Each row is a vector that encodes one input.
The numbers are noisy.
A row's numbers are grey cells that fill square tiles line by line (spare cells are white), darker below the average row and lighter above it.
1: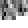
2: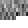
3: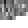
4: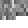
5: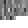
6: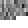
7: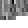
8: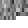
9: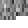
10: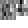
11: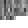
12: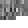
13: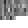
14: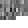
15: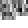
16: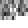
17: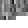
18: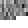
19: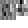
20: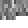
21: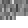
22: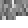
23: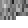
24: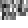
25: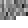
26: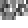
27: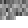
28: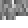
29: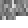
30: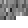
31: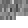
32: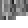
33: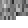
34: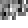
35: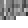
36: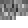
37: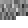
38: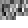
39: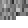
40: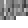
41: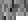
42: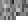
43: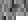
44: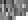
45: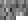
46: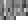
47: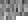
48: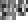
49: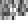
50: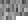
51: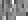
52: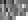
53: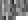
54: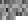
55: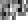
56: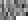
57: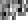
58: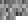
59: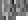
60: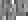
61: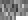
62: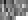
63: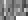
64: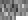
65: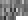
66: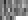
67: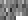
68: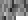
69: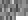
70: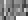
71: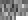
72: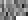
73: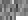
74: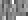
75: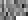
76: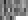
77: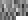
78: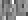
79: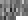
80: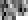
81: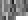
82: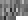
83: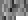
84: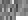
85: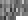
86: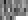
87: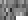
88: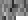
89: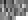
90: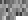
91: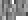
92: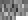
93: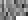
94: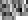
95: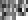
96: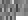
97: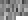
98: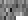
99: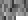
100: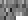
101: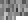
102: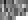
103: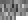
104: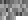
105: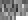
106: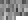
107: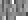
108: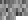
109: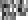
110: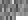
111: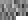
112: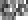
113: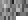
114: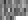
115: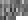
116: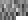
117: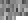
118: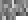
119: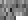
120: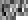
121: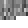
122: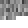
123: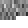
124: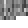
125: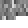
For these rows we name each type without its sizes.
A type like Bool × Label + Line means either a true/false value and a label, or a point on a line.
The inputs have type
Bool × Bool × Bool × Bool + Label.
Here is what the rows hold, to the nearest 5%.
About 15% of them hold a label. The rest hold four true/false values.
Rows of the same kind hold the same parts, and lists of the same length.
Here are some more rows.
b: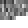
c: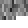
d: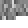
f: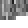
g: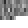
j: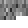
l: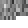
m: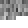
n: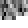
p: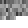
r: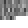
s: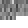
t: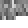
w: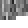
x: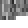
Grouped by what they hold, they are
b, c, d, f, g, j, l, m, p, r, s, t, w, x
n

